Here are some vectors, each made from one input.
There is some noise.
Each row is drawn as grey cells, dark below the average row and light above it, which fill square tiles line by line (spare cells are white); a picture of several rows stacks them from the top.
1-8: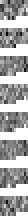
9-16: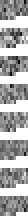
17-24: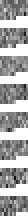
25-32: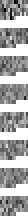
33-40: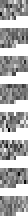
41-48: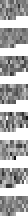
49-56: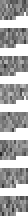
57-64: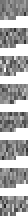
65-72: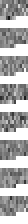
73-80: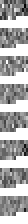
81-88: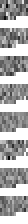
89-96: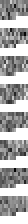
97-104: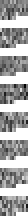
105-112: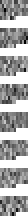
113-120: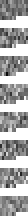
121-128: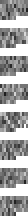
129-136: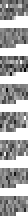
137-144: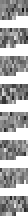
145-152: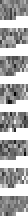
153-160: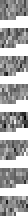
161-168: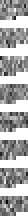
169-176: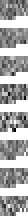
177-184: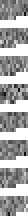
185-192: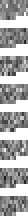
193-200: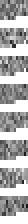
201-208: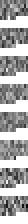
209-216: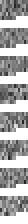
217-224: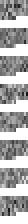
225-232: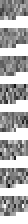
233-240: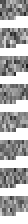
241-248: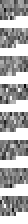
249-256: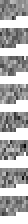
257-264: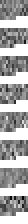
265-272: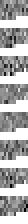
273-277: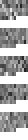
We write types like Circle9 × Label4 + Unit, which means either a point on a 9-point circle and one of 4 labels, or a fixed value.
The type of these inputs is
Label9 × (Label9 + Line9) + Line8.
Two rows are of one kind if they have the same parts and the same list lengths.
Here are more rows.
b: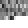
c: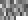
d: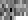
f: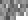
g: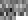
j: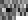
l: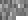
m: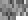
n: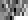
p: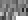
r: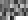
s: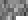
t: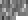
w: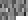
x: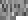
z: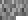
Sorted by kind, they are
b, l, r, s, w, x, z
c, d, f, g, m, n
j, p, t

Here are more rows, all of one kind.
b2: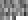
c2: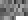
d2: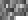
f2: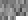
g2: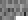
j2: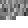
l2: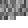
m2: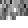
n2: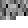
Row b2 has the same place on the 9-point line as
g2, j2 and n2.
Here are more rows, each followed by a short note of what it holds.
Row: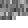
a point on an 8-point line
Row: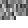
a point on an 8-point line
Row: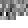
two labels (each one of 9)
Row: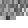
two labels (each one of 9)
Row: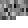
a point on an 8-point line
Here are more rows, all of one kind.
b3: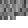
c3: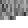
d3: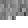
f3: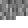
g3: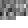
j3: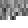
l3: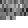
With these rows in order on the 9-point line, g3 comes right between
b3 and f3.
